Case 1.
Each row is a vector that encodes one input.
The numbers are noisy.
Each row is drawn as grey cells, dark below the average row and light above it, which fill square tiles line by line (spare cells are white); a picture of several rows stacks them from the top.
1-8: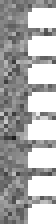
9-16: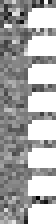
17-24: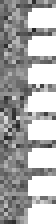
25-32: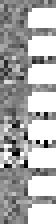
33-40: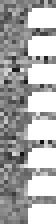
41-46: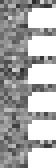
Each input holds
either a point on a 5-point line, or a point on a 6-point line.
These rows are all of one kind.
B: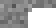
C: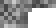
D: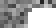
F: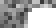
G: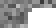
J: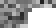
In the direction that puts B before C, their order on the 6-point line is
F, B, D, G, J, C.
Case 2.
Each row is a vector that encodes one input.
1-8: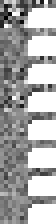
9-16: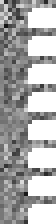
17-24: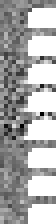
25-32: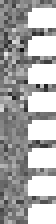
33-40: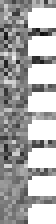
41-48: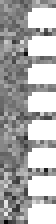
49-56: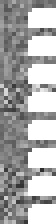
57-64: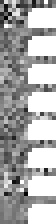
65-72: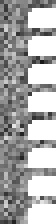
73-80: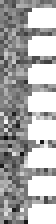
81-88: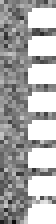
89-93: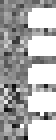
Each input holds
either a point on a 6-point line, or a point on a 7-point line.
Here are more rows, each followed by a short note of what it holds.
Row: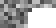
a point on a 7-point line
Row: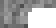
a point on a 6-point line
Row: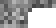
a point on a 7-point line
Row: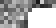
a point on a 7-point line
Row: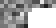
a point on a 6-point line
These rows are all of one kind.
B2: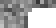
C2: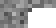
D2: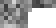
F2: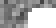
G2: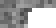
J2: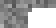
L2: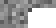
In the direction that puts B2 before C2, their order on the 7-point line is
D2, F2, B2, J2, G2, C2, L2.
